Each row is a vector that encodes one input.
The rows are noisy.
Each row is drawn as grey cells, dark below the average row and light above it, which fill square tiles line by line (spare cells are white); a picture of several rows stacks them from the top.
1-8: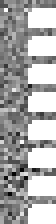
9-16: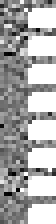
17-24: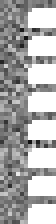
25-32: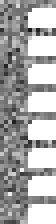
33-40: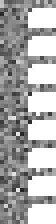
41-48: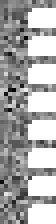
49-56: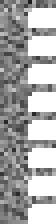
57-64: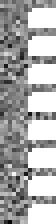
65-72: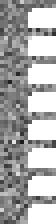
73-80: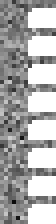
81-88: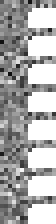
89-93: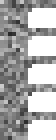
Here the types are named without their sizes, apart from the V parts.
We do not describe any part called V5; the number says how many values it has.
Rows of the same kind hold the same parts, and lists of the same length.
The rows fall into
4 kinds.
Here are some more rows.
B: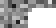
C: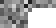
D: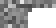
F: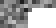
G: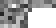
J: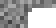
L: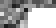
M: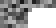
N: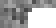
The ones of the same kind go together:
B
C, G
D, J, L
F, M, N

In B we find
a node of a tree and a value of V5.
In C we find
a point on a line and a node of a tree.
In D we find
a value of V5.
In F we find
a point on a line.
